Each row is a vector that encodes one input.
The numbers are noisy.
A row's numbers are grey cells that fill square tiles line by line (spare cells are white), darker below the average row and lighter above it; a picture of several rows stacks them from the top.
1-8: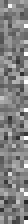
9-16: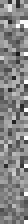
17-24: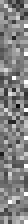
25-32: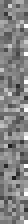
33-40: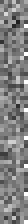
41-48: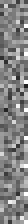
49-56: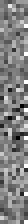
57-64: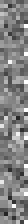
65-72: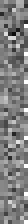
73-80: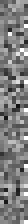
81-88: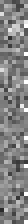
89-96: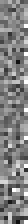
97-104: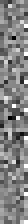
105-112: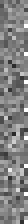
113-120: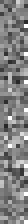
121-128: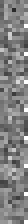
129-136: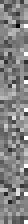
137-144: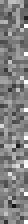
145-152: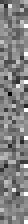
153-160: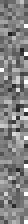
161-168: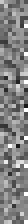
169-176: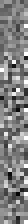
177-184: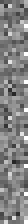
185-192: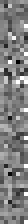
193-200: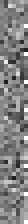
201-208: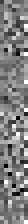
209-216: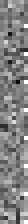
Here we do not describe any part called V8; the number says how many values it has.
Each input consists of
either a point on a 6-point line and a value of V8, or a list of up to three points on a 5-point line.
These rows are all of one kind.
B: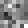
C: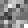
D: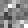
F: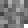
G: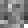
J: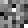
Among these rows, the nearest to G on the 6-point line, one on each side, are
B and J.
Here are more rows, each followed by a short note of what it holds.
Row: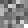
a point on a 6-point line and a value of V8
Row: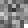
a list of two items
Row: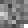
a list of two items
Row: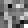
a list of three items
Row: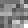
a list of three items
